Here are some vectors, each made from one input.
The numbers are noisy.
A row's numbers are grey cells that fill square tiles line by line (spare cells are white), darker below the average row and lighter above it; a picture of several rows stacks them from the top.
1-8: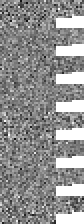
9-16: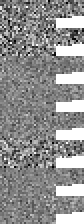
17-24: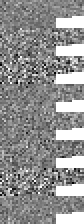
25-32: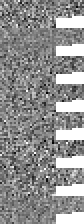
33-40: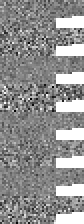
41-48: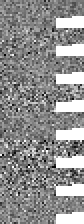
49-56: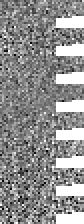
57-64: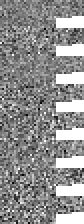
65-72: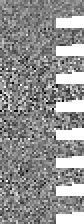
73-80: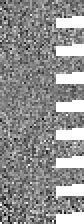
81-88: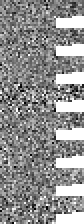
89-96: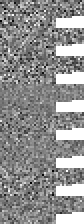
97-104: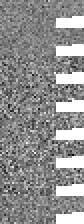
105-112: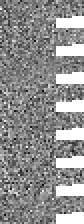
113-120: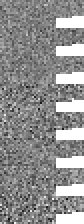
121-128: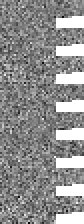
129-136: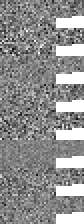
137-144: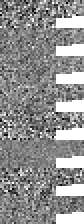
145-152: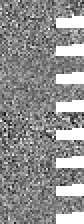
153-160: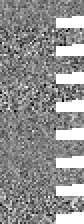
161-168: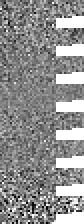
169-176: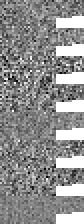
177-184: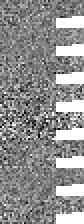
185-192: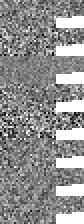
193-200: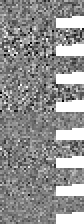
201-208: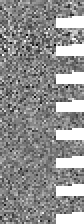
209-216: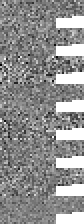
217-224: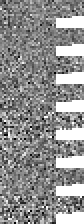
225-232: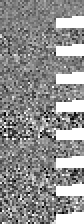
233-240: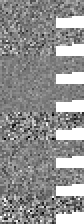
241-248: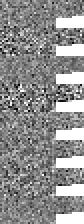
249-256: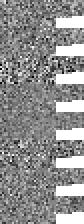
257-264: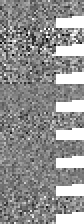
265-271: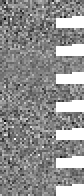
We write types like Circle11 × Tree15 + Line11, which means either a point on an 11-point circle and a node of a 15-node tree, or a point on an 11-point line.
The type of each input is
Circle14 × (Tree7 + Unit) + Line6 × Line6 × Line6.
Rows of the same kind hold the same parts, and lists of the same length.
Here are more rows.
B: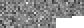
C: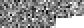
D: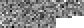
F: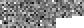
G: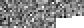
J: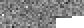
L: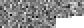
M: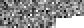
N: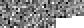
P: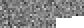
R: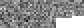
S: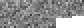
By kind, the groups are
B, C, L, M, S
D, F, J, N
G, P, R

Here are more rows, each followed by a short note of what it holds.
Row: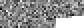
a point on a 14-point circle and a node of a 7-node tree
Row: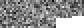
a point on a 14-point circle
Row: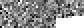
a point on each of three 6-point lines
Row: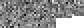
a point on each of three 6-point lines
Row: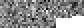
a point on each of three 6-point lines
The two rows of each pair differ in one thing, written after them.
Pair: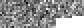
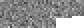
the place on the 14-point circle
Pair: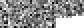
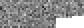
the node of the tree
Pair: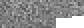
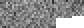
the node of the tree
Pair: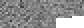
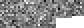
the node of the tree
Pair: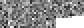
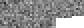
the node of the tree
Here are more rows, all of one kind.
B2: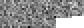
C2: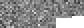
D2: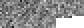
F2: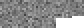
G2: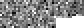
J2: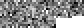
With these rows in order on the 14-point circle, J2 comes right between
C2 and D2.
